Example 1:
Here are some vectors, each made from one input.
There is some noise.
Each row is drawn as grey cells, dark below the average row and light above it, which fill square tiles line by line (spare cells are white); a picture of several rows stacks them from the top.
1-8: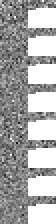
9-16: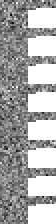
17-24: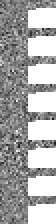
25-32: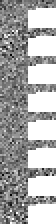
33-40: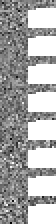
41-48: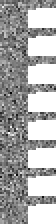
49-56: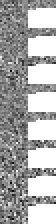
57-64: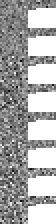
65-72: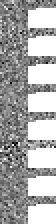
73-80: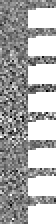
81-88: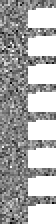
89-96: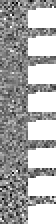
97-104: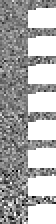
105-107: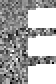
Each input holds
a point on an 8-point circle and four true/false values.
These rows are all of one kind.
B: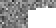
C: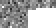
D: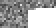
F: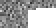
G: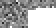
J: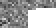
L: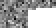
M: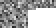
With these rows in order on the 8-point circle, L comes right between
C and F.
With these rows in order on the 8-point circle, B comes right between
C and M.
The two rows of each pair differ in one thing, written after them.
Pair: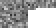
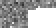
the place on the 8-point circle
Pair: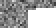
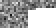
one of the four true/false values
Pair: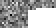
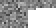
one of the four true/false values
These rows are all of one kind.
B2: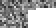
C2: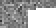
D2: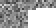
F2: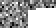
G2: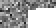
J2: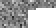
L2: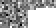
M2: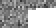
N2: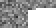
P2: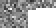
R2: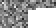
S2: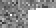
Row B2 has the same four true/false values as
C2, D2, F2 and R2.
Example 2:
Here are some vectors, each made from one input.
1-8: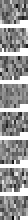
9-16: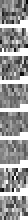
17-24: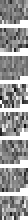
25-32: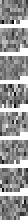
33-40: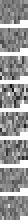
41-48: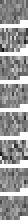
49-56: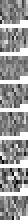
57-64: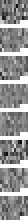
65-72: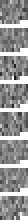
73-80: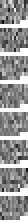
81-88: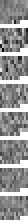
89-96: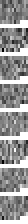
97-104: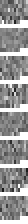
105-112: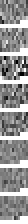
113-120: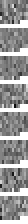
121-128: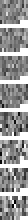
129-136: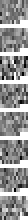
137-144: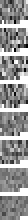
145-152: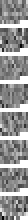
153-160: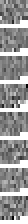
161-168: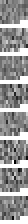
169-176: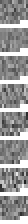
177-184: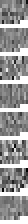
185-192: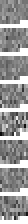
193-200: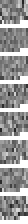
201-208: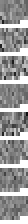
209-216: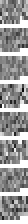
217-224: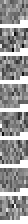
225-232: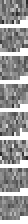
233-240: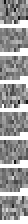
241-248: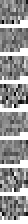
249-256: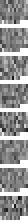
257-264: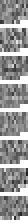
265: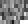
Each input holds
a true/false value, together with either a fixed value, or a node of a 9-node tree.
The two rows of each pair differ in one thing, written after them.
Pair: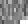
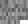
the node of the tree
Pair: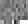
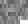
the true/false value
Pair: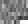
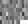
the true/false value
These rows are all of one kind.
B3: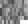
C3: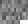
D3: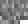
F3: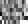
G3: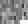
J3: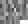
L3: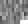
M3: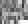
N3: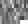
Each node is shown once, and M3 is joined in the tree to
C3.
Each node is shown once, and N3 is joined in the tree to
D3 and F3.
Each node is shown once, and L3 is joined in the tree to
B3 and J3.
